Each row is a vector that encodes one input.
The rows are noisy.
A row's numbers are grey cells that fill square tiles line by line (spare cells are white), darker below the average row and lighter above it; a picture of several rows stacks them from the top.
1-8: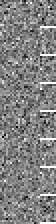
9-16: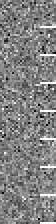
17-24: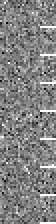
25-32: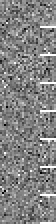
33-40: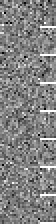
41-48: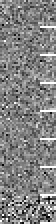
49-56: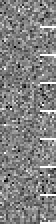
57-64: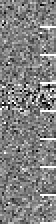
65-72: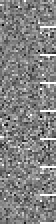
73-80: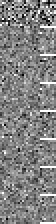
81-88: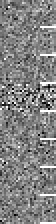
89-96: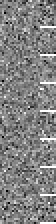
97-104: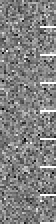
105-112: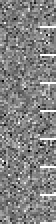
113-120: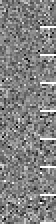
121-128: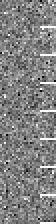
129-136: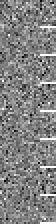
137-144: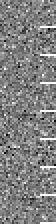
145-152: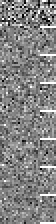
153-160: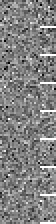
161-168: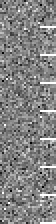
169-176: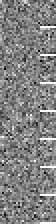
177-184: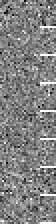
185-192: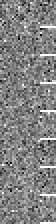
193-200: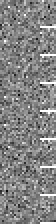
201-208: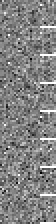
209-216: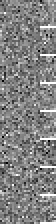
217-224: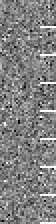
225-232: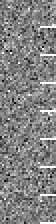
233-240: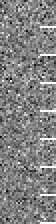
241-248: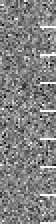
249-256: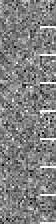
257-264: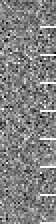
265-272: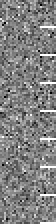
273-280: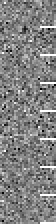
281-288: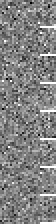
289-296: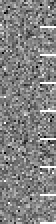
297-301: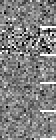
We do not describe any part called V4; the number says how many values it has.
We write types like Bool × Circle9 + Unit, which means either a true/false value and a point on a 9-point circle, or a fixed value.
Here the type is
Label5 × (Tree7 + V4) + Unit.
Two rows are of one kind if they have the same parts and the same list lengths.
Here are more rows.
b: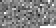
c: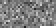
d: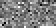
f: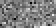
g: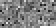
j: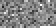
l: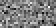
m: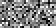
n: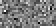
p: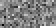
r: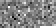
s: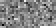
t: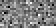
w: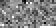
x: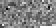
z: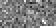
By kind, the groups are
b, c, f, g, j, n, p, r, s, x, z
d, l, t, w
m

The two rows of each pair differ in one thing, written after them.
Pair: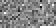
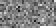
the node of the tree
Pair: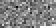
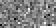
the node of the tree
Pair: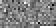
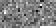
the label
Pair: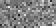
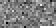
the label
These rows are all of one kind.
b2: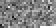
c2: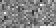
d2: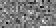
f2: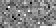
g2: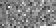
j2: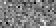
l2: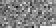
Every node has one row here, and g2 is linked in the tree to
c2.
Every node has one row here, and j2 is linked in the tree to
d2.
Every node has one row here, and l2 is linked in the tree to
b2.
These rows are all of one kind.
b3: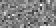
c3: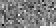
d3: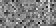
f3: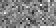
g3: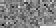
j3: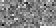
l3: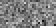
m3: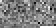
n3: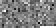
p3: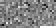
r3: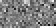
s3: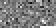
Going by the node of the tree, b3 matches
g3 and j3.
